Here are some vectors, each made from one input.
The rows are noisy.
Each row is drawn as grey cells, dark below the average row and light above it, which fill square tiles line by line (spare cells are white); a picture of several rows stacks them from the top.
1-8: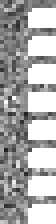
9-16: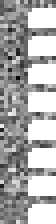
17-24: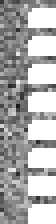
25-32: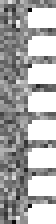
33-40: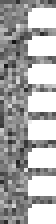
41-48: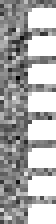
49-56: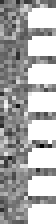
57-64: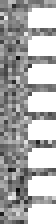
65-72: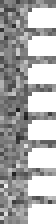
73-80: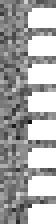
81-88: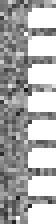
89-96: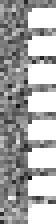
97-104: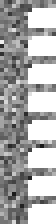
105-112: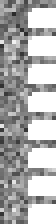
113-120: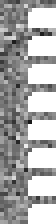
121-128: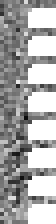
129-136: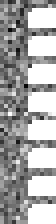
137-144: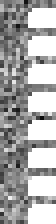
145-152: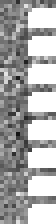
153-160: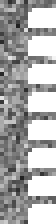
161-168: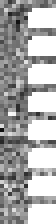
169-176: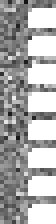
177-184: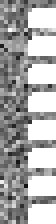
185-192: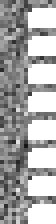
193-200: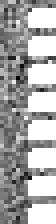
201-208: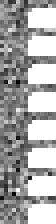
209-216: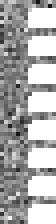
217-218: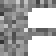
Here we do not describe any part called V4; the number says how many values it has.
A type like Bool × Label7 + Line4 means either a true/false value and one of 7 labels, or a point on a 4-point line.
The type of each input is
Bool × Bool × Bool + Tree9 + Unit + V4 × V4.
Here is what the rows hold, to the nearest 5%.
A few of them hold a fixed value. About 35% of them hold a node of a 9-node tree. About 45% of them hold three true/false values. The rest hold two values of V4.
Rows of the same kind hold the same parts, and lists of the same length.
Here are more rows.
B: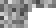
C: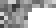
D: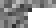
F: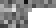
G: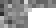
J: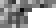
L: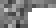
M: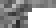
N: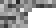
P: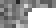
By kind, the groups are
B, C
D, F, J, L, M
G, P
N

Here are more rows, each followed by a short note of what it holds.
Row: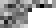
a fixed value
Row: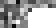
three true/false values
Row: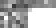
two values of V4
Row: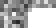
two values of V4
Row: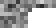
a fixed value
